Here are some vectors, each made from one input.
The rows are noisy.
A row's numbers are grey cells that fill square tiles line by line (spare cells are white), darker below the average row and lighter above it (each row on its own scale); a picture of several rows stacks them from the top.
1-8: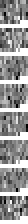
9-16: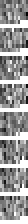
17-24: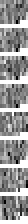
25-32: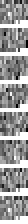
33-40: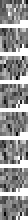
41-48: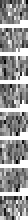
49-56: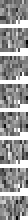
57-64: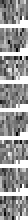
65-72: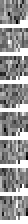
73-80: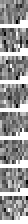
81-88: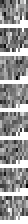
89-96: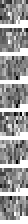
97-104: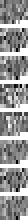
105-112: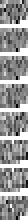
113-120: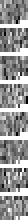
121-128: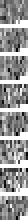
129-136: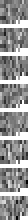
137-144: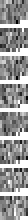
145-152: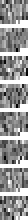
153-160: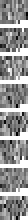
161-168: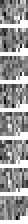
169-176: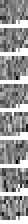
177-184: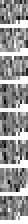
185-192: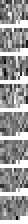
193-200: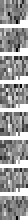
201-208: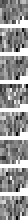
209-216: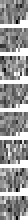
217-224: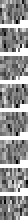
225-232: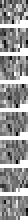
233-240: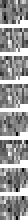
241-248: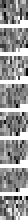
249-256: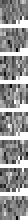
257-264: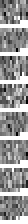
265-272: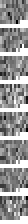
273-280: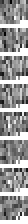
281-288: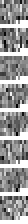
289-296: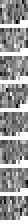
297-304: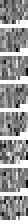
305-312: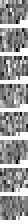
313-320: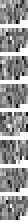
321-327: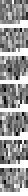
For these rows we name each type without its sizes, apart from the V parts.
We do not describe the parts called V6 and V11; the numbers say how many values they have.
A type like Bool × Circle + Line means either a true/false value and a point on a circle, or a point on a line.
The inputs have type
Line × (Line + V6) + V11.
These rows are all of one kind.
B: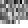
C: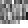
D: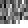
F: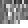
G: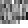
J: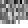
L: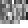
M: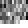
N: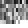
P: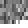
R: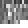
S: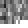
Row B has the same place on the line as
F, J and R.
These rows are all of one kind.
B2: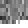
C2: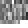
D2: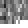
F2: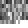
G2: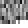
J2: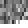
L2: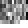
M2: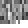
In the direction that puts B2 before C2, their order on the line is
B2, J2, D2, L2, F2, C2, M2, G2.
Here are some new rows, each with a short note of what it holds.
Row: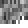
a point on each of two lines
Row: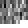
a point on a line and a value of V6
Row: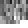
a point on each of two lines
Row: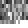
a point on a line and a value of V6
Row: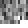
a point on each of two lines
